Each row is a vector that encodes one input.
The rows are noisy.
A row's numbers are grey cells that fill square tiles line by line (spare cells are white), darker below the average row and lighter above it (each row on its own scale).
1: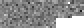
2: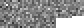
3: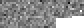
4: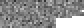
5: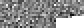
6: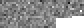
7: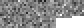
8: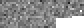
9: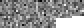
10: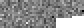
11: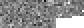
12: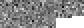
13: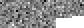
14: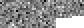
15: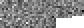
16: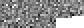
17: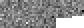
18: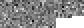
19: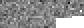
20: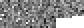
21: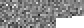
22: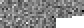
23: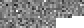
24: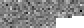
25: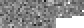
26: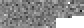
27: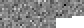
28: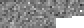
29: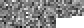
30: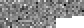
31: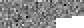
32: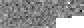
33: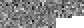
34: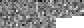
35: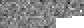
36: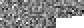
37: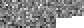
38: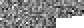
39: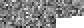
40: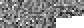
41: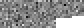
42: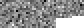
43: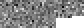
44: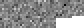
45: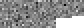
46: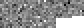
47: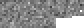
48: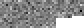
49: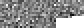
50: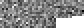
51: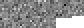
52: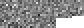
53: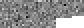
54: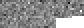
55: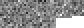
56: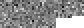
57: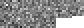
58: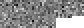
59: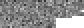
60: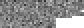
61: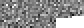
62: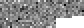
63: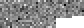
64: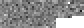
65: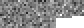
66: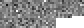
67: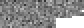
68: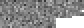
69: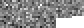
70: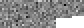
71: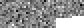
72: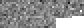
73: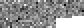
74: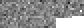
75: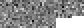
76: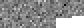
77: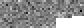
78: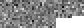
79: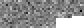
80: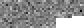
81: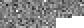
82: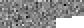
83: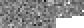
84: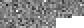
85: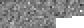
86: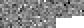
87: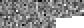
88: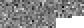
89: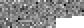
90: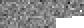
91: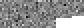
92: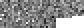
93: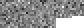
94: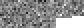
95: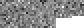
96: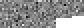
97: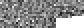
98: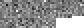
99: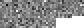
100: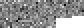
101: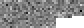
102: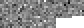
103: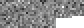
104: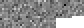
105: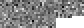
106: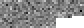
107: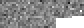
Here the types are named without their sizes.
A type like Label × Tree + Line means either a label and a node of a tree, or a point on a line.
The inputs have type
Bool × Bool × Bool × Bool + Line.
